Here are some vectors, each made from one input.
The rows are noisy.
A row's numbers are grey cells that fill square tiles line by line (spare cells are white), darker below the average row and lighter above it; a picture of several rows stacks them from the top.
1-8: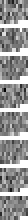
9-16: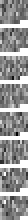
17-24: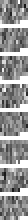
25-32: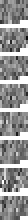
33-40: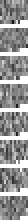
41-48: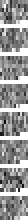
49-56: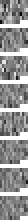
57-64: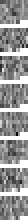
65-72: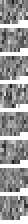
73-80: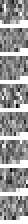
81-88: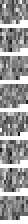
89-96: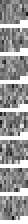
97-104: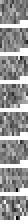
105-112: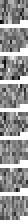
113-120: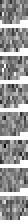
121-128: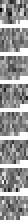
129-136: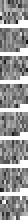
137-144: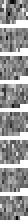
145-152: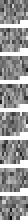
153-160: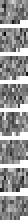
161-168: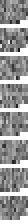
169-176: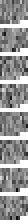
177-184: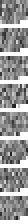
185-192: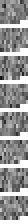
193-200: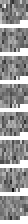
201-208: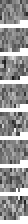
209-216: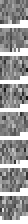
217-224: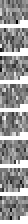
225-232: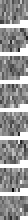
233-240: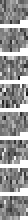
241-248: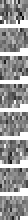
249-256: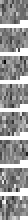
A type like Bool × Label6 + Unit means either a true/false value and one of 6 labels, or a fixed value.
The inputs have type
Circle11 × (Tree10 + Unit).
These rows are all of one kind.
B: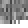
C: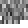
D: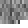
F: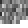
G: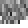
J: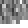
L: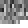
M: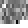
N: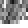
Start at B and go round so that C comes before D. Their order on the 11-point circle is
B, L, C, N, J, M, F, G, D.
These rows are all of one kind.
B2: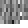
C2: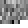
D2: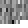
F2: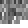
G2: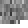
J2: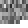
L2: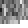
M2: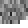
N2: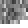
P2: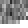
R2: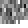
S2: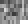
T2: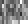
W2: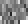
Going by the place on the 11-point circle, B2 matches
C2, D2 and G2.
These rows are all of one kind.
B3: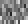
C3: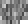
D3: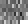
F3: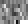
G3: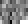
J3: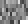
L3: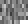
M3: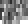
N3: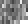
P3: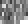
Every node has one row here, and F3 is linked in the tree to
L3.
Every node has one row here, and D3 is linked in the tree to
G3 and M3.
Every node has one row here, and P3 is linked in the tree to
C3.
